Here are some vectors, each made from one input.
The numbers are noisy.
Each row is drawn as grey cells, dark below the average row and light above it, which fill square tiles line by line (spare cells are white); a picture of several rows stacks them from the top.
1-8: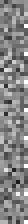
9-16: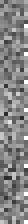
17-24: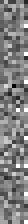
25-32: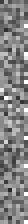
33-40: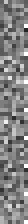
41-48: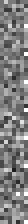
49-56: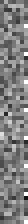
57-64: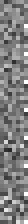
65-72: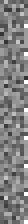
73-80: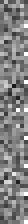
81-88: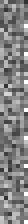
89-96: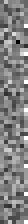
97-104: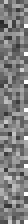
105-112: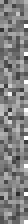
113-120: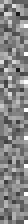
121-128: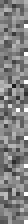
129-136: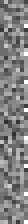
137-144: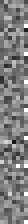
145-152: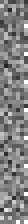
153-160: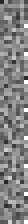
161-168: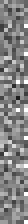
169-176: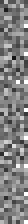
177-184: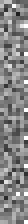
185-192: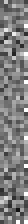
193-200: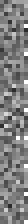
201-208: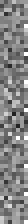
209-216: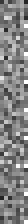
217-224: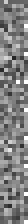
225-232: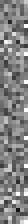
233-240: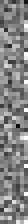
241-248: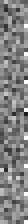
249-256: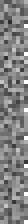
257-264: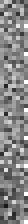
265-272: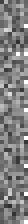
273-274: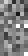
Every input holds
a true/false value, together with either a point on a 10-point line, or a point on a 19-point line.
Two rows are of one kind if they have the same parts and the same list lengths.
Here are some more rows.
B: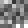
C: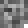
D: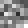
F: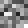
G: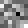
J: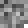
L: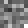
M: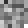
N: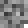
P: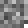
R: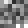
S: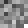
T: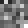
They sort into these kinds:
B, D, F, G, M, R
C, J, L, N, P, S, T

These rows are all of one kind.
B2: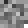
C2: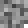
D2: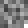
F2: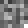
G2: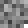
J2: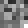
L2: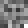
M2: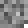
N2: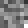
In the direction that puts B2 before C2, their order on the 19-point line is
G2, F2, B2, M2, L2, N2, D2, C2, J2.
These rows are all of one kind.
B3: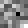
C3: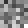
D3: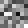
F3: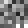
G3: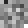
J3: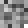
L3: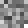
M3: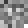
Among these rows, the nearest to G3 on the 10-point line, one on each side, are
B3 and D3.
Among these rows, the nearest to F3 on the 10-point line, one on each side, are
C3 and J3.
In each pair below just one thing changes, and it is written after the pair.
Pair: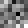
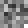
the true/false value
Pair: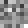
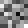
the true/false value
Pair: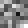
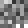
the place on the 10-point line
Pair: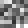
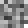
the true/false value
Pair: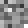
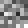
the true/false value
